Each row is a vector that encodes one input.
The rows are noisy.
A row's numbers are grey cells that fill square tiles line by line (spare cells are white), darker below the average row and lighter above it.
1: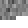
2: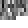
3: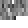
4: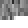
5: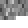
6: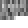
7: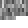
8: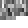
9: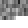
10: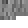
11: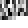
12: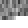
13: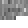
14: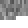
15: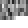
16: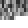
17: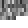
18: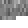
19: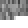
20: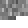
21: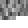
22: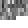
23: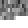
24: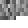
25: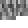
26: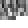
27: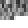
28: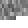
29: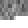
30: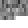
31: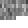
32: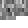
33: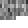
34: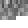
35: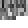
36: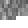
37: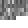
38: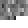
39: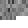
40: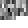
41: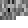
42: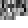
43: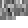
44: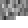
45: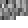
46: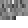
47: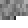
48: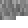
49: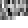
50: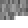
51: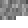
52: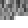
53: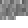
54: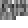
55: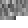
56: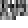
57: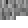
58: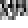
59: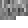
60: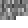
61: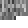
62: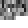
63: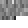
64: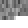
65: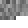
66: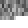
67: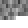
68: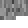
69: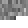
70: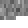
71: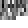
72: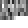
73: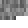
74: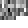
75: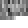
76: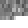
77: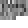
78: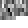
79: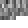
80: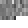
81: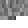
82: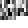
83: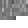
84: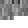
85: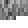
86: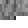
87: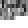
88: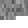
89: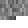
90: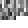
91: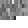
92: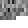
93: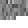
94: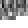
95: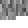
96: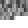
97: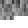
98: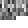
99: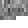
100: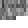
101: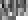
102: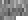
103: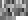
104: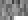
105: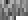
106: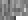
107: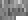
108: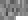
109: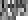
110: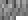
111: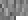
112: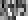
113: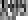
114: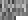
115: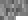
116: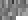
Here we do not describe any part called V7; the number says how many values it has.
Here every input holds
a true/false value, together with either a point on a 4-point line, or a value of V7.
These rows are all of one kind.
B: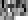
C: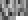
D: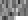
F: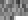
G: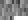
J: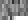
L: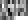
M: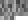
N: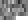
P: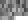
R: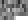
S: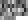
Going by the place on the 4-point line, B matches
D, G, J and R.
